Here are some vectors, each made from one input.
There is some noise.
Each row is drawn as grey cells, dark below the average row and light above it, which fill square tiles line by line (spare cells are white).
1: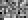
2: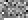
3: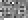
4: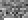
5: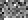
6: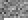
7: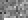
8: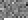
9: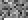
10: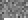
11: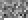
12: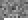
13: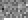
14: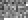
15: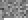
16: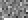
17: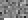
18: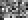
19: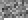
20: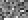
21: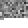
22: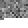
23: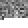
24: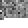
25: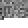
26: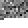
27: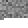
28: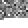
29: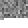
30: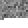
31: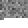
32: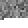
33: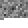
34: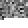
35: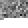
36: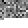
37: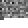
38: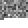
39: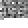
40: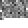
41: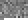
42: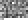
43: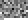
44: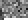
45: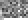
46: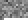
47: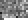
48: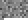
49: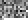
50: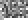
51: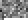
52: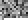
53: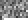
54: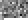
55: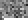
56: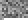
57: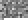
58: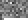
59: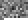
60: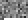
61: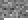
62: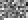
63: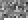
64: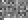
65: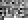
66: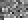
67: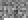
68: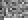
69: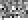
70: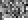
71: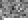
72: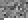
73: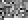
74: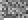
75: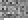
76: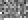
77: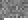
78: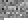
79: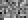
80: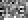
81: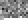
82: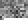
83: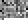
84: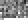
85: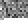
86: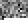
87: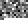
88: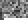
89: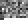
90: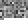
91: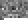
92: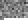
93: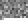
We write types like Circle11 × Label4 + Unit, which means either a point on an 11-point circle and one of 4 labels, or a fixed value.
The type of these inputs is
Line9 + Tree13.
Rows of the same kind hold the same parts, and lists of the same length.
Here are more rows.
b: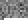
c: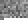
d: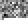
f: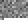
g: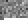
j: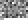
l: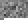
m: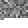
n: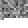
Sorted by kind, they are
b, d, l, m, n
c, f, g, j

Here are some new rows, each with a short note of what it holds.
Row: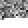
a node of a 13-node tree
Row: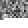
a point on a 9-point line
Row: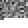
a node of a 13-node tree
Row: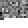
a point on a 9-point line
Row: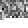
a point on a 9-point line
